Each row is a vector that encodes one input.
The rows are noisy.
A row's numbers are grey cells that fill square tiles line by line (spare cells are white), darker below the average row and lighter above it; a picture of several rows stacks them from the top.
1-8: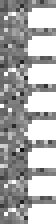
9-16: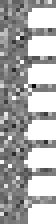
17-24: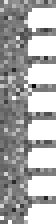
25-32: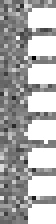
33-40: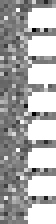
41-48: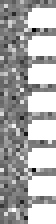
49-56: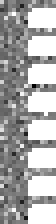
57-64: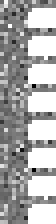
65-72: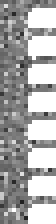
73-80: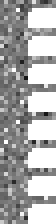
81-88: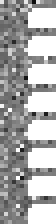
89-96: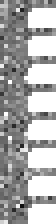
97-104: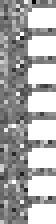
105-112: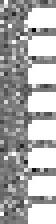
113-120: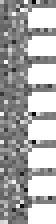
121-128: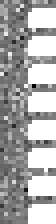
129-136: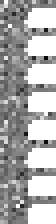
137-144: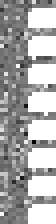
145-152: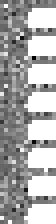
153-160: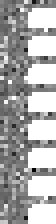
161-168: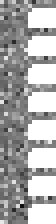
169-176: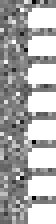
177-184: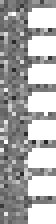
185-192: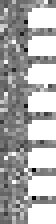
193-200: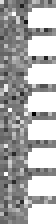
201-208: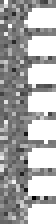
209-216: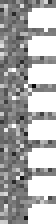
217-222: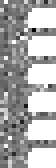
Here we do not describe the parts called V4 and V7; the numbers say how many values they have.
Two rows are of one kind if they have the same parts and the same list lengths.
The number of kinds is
2.
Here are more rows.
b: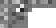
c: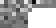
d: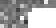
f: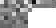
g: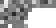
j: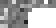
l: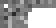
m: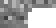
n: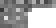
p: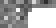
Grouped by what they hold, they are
b, g, l, m, n, p
c, d, f, j

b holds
a point on a 10-point circle, a true/false value and a value of V4.
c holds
a value of V4 and a value of V7.
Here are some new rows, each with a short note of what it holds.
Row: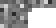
a point on a 10-point circle, a true/false value and a value of V4
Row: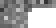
a point on a 10-point circle, a true/false value and a value of V4
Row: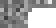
a value of V4 and a value of V7
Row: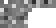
a point on a 10-point circle, a true/false value and a value of V4
